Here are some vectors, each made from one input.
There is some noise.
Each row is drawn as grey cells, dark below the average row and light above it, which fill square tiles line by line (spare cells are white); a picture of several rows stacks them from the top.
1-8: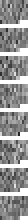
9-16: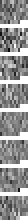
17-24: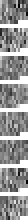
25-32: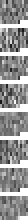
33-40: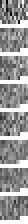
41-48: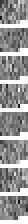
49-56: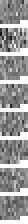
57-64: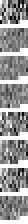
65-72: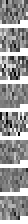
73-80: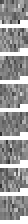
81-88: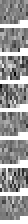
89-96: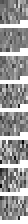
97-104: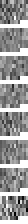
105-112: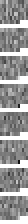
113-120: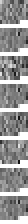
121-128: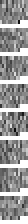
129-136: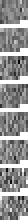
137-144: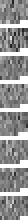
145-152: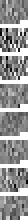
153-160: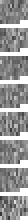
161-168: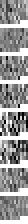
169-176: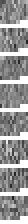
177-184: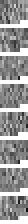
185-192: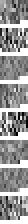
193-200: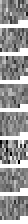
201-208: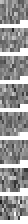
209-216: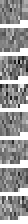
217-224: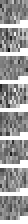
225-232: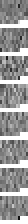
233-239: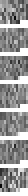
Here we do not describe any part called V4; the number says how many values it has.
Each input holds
a point on a 6-point line and three true/false values, together with either a point on a 5-point line, or a list of up to two values of V4.
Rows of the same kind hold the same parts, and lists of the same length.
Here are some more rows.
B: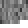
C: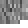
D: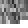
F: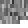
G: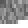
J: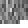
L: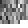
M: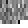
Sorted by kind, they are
B, C
D, F, M
G
J, L

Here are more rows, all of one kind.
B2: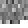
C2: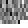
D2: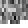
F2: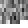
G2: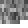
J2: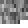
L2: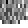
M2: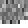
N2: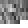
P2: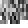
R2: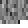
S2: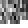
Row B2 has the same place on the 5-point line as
D2, G2 and L2.
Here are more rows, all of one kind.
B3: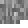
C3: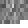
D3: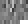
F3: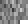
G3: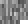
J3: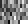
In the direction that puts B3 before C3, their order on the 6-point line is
G3, B3, J3, F3, D3, C3.
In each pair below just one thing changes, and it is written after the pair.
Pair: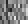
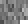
the value of V4 in item 2 of the list
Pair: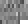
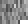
the value of V4 in item 2 of the list
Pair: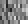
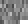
the place on the 6-point line
